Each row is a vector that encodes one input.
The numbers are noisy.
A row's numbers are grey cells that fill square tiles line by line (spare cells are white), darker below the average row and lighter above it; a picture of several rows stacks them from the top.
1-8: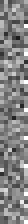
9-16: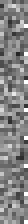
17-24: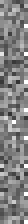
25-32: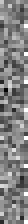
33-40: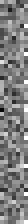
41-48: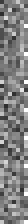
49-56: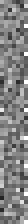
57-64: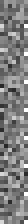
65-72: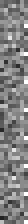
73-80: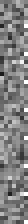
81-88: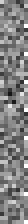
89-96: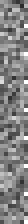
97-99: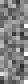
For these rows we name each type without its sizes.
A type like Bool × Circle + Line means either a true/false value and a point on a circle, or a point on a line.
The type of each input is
Bool × Bool × Bool × Bool.
